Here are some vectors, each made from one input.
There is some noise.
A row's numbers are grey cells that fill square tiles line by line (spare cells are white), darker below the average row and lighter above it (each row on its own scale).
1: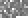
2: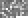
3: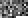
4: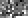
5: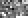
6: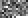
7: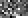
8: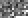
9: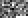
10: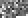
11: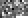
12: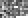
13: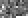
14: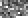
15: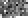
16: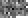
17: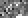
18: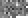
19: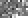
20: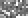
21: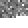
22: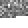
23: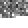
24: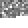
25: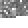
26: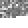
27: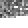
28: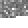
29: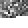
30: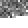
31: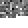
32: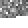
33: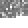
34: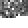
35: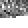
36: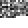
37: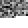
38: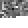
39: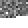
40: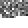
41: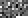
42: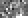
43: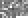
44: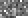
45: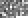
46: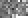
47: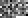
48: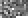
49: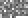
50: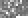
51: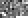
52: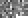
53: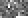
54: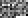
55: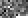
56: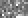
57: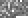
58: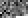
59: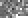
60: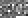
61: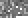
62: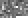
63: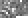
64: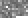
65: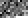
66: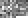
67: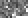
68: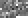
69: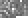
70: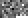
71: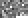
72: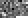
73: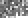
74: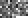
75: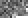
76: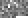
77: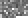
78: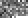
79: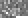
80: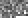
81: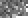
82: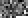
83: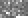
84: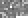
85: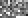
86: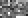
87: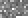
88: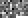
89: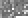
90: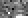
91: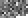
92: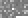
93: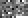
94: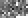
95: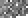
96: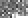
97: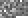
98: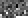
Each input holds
one of 8 labels.
